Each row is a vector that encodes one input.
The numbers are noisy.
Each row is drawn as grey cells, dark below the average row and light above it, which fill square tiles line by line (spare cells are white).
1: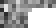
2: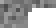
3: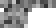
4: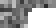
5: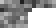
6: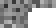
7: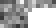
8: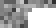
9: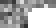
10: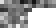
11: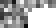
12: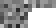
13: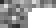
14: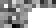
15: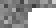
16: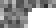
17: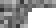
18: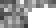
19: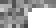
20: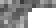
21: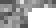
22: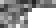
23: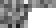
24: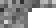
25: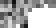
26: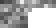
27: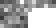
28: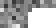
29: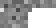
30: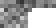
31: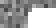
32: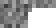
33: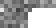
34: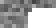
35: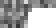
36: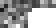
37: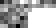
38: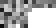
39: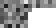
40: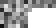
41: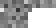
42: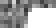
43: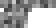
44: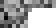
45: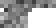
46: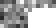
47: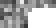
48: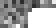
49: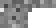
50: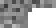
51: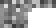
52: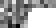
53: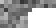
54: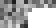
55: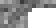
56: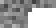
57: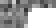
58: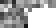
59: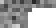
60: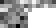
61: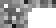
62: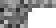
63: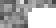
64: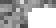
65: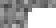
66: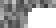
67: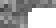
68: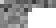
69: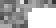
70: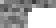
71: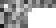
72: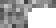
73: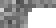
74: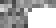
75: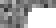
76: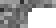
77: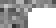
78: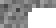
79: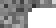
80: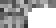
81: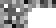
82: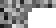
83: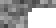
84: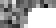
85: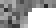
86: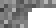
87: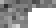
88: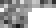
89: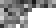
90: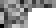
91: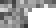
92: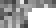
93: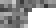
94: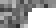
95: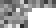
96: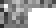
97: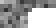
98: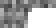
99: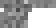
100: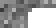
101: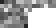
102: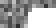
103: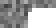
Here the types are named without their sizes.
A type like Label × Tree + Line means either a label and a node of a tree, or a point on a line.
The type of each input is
Bool × List(Line).
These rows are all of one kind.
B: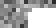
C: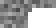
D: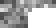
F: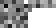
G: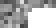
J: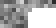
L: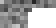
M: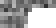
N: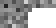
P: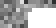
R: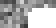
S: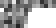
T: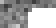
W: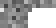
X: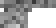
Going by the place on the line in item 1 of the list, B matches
C, J, L and M.
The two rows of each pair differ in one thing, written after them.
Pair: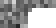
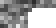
the place on the line in item 2 of the list
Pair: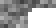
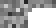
the true/false value
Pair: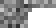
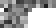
the place on the line in item 2 of the list
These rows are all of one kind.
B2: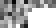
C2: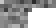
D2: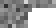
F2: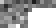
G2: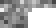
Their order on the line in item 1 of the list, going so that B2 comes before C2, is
G2, D2, F2, B2, C2.
